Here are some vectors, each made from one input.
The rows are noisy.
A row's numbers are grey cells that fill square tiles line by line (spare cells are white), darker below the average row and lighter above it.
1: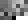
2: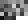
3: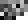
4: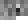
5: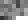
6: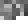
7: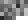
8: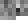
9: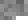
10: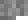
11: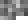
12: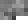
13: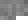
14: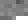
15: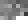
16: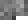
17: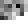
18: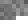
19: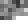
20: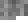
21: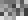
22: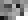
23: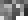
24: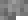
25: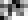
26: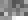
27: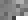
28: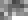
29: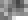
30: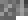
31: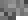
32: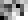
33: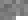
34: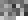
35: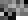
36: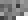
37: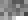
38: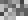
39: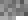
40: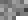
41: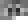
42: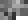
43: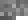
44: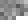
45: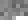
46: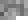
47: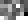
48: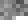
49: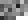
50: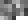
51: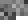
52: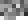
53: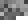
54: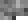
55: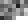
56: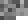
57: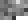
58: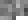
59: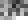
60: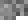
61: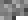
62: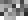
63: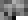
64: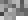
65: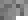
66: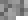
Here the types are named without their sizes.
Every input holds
a list of points on a line.
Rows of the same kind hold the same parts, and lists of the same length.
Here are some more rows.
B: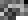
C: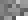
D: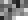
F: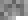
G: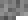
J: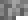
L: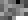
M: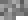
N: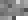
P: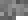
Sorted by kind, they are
B
C, G, N
D, F, J, L, M, P

